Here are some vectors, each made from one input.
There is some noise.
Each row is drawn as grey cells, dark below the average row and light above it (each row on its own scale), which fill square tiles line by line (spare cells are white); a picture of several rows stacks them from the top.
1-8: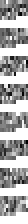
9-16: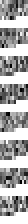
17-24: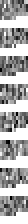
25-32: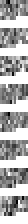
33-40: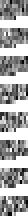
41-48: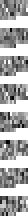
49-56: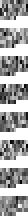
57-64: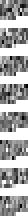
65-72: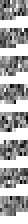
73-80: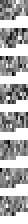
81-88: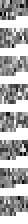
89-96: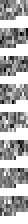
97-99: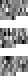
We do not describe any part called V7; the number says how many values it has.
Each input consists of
a value of V7, together with either one of 6 labels, or a point on a 4-point line.
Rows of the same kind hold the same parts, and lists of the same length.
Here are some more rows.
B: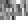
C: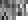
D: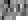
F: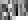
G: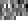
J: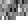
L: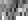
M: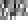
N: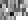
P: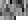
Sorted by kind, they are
B, C, D, M, N
F, G, J, L, P

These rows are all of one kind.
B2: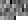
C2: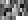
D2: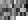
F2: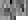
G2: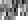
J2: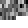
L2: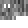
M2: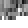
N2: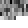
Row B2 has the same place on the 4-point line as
C2, F2 and L2.
